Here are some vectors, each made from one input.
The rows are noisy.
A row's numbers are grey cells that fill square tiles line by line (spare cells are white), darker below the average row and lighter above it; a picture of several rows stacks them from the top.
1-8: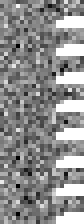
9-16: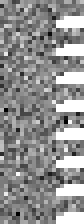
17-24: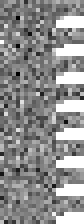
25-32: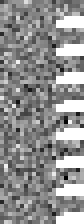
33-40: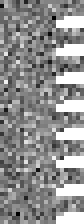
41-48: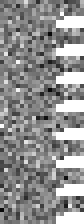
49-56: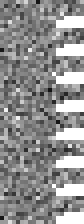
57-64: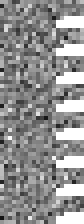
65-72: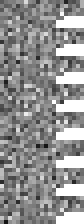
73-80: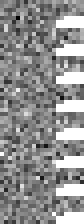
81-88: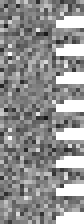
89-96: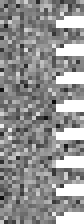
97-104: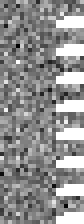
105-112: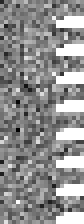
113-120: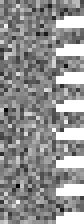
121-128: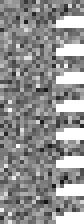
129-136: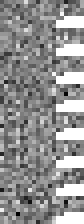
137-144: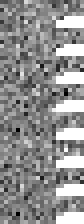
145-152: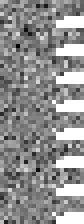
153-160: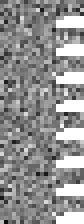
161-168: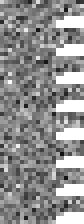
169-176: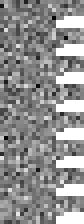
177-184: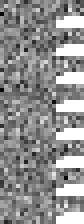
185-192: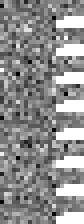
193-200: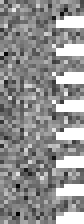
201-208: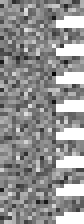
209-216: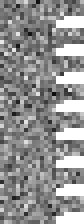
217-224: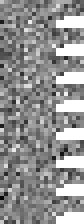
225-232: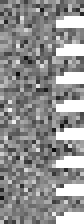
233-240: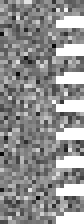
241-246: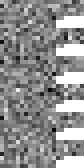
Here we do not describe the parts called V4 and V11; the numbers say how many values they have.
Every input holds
either one of 5 labels and a node of a 10-node tree, or a value of V4 and a value of V11.
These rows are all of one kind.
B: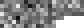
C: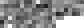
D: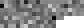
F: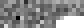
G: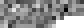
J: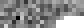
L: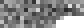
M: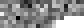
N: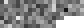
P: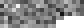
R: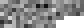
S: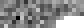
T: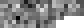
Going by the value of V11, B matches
M and T.
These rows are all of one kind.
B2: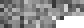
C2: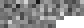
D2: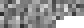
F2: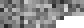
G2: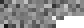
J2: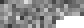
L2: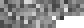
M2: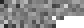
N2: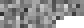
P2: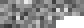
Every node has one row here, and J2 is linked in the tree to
N2.
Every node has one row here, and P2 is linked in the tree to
C2 and L2.
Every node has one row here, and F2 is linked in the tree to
D2.
